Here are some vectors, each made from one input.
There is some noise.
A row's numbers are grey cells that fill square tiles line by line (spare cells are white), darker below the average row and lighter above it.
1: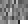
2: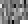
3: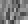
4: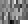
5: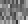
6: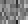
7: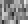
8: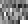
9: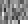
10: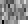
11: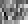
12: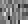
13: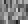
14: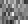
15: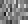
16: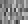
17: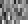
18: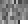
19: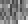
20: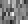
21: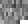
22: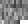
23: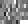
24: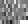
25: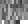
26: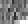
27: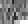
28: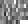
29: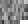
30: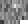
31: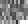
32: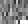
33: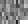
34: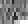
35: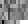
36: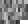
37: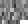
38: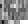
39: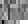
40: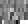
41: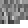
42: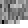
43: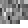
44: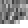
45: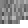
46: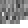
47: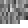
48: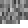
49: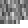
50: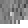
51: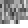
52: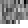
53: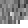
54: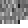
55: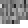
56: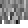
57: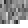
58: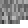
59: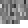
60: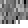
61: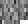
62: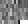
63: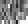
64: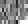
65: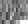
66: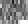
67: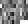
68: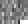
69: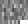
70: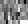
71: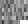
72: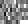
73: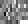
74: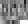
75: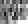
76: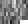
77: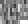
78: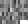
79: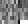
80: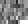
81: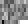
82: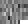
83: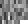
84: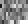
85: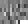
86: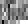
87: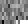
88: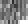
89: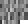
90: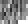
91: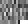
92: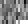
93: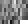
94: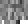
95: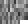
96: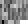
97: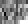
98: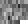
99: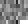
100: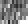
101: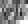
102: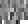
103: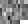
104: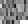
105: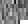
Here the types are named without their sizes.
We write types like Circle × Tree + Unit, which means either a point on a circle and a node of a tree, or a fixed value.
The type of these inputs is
Bool × Line × Tree.
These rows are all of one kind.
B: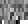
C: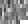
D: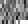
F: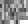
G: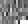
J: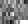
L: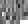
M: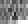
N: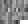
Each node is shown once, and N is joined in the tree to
C, F and J.
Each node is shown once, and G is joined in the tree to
B, C and D.
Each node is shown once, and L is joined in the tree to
C and M.
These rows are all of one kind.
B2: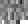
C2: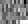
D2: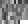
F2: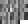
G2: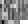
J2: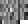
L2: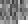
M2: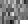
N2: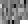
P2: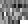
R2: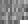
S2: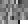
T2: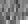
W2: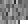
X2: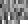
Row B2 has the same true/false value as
L2, N2, P2 and R2.
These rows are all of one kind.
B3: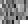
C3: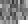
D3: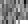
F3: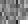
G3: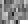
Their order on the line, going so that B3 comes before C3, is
B3, D3, C3, F3, G3.
